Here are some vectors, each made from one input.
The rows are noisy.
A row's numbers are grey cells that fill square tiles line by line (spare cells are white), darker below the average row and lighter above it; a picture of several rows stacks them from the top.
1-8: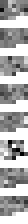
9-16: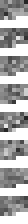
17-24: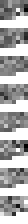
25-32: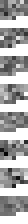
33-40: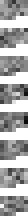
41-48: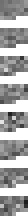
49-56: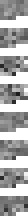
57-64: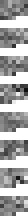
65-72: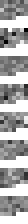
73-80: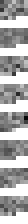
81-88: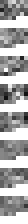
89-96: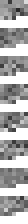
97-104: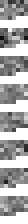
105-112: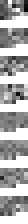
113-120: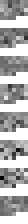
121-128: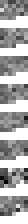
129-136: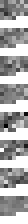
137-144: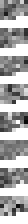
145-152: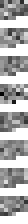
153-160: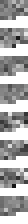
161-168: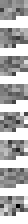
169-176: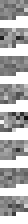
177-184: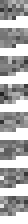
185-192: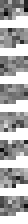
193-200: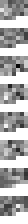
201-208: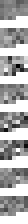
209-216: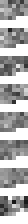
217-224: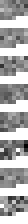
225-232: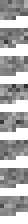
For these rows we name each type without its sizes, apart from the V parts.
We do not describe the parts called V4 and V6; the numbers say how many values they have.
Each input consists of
four true/false values, together with either a label, or a value of V4 and a value of V6.
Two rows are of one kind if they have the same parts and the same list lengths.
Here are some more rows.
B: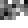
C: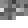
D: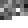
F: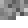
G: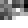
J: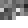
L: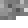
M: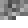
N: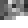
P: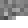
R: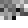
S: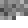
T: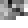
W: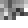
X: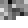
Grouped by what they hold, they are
B, D, F, G, L, N, P, T, W
C, J, M, R, S, X

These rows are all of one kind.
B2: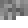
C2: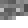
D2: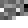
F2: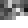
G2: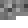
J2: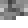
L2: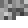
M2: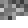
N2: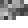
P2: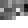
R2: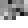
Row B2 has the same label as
F2, G2, J2 and L2.
